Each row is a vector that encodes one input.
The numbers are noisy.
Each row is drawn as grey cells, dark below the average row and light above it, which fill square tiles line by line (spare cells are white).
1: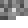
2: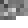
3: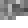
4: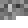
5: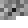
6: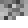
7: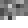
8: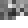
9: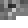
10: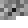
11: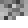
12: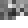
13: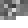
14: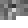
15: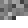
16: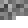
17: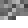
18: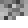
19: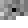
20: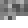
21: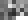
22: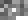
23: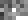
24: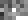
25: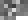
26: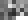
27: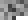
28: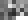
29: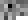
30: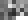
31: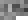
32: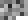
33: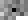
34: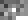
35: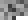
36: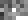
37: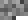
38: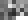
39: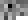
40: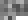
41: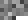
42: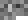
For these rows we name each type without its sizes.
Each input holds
a list of points on a circle.
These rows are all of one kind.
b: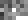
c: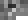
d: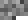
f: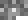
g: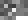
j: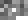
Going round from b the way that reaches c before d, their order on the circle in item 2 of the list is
b, c, d, f, j, g.
